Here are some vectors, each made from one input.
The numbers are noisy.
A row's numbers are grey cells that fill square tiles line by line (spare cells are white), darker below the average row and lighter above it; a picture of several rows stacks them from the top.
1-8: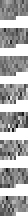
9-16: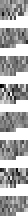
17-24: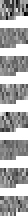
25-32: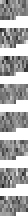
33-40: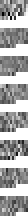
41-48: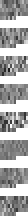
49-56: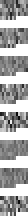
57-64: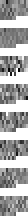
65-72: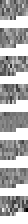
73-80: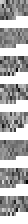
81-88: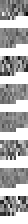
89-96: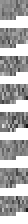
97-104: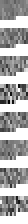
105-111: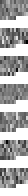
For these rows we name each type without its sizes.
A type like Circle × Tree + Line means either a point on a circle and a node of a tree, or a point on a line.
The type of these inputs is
(Bool × Circle + Unit) × Line.
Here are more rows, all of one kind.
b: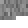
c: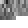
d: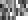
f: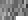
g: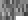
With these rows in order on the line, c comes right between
b and g.
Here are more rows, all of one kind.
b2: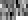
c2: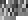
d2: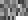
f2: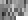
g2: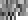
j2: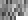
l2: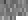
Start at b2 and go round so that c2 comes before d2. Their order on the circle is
b2, j2, f2, g2, c2, d2, l2.
